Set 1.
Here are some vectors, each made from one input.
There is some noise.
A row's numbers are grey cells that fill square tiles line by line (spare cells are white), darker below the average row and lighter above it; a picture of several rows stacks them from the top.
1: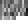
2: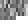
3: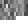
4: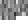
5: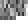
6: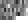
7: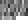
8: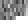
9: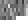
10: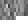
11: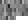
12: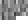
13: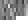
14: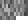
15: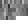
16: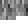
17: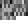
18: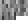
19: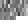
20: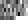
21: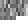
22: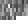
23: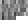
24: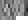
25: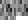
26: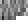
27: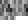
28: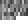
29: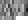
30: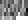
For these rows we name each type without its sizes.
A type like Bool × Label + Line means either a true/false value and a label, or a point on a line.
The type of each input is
Line.
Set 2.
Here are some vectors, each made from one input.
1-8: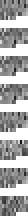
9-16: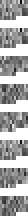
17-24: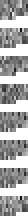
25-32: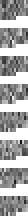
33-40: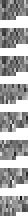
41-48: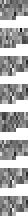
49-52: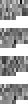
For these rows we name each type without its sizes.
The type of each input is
Label.
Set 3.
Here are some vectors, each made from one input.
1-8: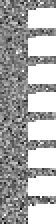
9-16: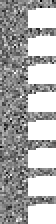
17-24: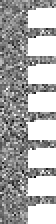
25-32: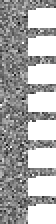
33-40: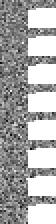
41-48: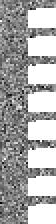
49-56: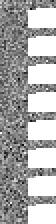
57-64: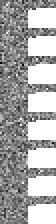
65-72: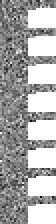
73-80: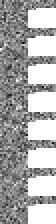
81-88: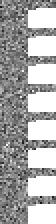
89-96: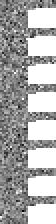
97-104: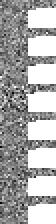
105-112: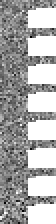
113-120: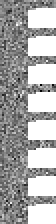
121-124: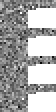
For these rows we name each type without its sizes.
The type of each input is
Circle.
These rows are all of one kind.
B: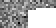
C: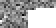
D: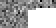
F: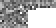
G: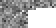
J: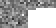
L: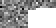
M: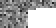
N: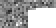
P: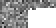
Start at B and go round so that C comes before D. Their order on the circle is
B, J, P, M, L, G, F, C, D, N.
